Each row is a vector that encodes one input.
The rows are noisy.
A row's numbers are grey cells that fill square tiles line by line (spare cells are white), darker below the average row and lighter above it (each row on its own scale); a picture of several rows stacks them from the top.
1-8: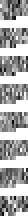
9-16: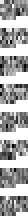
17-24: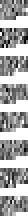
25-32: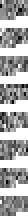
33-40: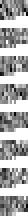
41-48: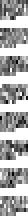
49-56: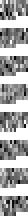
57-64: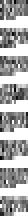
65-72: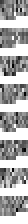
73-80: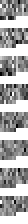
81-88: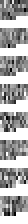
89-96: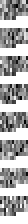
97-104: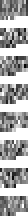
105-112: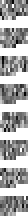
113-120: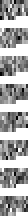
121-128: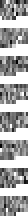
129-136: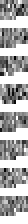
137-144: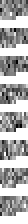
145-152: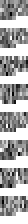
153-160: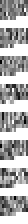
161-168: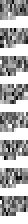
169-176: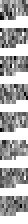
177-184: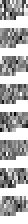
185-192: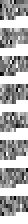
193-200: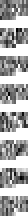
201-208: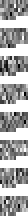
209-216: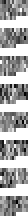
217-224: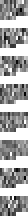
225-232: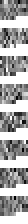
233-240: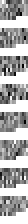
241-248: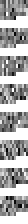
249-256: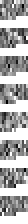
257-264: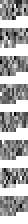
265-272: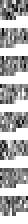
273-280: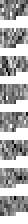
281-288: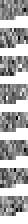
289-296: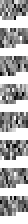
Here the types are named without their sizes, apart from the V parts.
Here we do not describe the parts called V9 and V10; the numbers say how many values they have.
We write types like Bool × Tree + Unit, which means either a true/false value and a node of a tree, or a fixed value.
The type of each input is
(Bool × Bool × Bool + V10) × Line × Line × V9.
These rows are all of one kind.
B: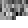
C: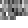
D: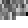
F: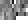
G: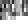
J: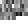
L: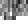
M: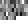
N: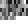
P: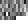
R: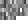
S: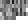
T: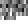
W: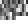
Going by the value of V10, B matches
C, J, M and S.
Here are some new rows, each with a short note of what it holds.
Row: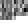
a point on each of two lines, three true/false values and a value of V9
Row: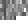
a point on each of two lines, a value of V9 and a value of V10
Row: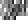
a point on each of two lines, a value of V9 and a value of V10
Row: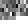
a point on each of two lines, a value of V9 and a value of V10
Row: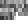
a point on each of two lines, three true/false values and a value of V9
